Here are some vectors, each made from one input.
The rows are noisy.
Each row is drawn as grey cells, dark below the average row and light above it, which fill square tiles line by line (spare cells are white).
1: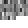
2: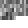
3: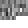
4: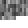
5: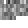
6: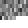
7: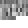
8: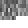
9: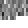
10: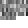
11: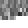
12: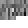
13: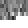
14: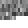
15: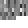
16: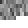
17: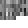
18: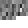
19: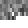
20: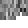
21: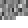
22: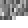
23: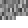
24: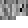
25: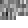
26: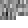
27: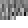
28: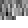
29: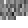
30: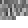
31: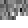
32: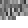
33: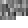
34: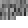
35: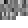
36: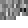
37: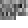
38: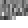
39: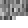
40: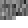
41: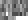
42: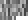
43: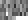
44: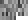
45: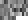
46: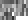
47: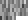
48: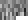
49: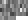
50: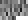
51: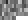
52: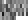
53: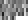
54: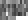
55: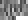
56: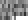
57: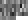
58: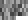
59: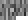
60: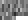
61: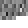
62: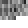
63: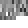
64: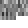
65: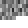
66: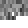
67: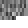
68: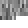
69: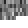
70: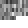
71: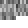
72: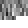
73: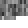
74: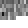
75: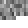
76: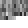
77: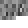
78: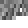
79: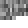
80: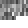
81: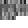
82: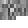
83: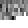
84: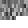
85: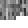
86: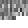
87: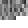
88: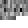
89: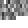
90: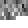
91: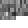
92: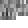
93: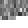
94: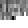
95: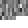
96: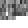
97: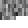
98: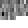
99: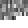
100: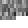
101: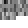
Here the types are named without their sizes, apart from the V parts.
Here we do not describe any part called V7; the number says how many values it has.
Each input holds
three true/false values, together with either a point on a line, or a value of V7.
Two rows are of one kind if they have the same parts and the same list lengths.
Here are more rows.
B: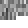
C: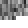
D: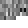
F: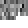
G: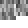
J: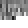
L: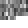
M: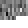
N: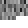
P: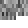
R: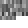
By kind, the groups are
B, D, G, L, P, R
C, F, J, M, N

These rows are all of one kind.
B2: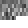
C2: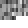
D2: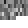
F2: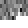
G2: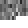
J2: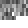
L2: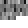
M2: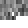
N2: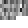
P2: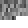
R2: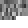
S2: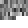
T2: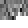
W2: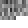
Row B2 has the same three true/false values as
P2, R2 and W2.
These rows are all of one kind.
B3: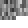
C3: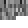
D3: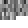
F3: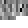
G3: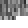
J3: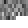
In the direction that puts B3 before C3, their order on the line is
F3, D3, B3, G3, J3, C3.
